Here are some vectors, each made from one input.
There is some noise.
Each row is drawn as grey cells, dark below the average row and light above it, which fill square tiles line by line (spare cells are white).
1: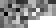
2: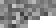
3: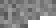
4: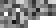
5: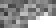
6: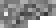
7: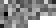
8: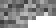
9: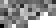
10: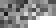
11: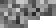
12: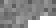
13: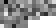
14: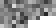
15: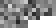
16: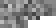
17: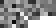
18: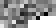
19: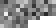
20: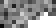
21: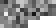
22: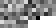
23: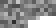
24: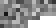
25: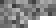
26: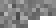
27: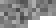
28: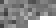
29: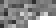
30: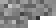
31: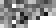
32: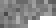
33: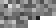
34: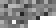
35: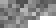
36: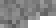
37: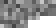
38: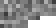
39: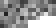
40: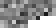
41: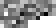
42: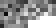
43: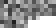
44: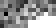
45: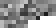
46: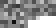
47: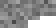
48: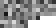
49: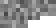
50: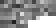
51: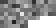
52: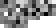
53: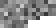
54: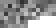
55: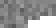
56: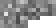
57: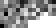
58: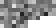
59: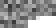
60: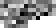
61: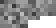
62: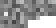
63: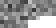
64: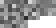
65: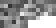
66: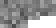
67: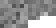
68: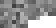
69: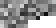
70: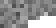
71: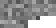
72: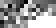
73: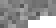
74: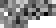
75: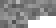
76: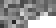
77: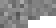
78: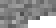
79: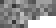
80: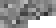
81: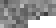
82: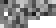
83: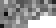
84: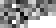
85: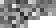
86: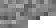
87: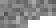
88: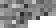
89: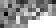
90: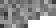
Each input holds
one of 5 labels, together with either one of 6 labels, or three true/false values.
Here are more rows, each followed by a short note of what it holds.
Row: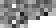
one of 5 labels and one of 6 labels
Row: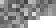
one of 5 labels and three true/false values
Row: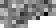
one of 5 labels and one of 6 labels
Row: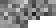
one of 5 labels and one of 6 labels
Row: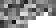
one of 5 labels and three true/false values
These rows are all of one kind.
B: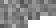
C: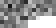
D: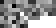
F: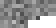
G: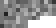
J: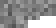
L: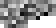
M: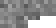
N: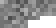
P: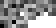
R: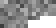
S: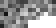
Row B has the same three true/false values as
D, L and S.
